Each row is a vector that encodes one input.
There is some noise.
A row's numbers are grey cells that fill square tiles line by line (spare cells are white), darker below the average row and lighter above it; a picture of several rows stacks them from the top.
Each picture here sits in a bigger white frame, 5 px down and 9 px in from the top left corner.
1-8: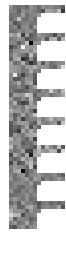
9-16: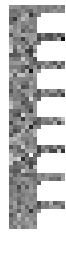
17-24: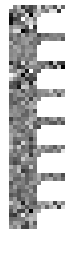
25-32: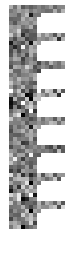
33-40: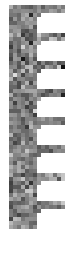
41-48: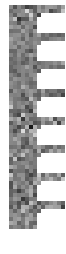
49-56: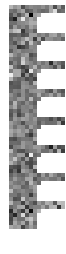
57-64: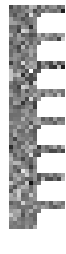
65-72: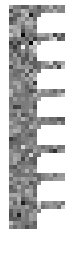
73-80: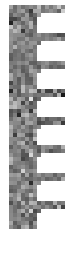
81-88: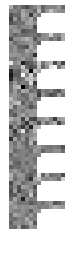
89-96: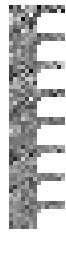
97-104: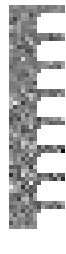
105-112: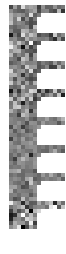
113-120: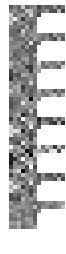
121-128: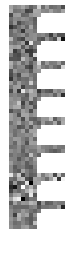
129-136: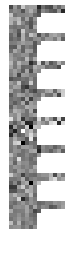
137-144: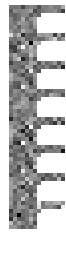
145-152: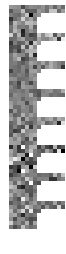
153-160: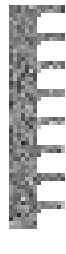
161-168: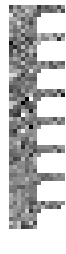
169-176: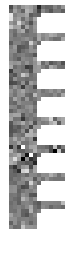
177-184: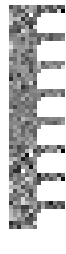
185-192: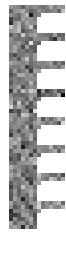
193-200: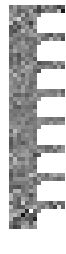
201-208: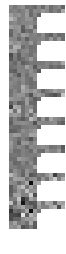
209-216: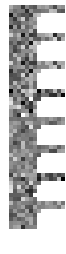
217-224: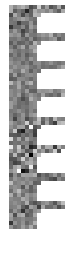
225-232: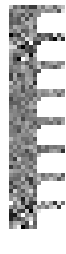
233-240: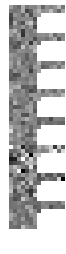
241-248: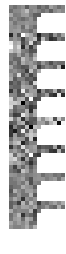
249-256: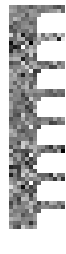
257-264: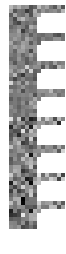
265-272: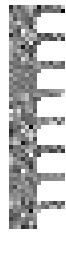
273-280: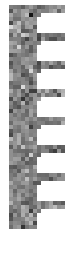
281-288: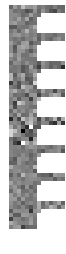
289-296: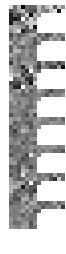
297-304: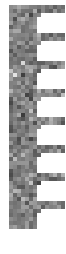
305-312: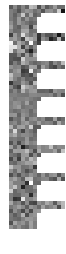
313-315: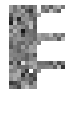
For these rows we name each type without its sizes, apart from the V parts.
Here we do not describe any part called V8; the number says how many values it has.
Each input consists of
a point on a line, together with either a point on a line, or a value of V8.
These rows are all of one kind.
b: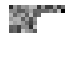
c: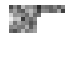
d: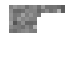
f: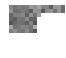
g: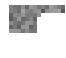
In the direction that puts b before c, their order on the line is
f, b, d, g, c.
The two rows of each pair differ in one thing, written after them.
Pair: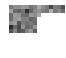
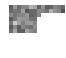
the place on the line
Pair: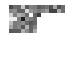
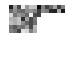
the value of V8
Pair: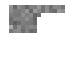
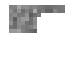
the value of V8
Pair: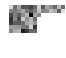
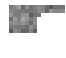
the value of V8
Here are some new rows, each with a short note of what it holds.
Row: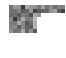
a point on each of two lines
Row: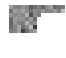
a point on a line and a value of V8
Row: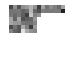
a point on each of two lines
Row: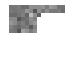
a point on each of two lines
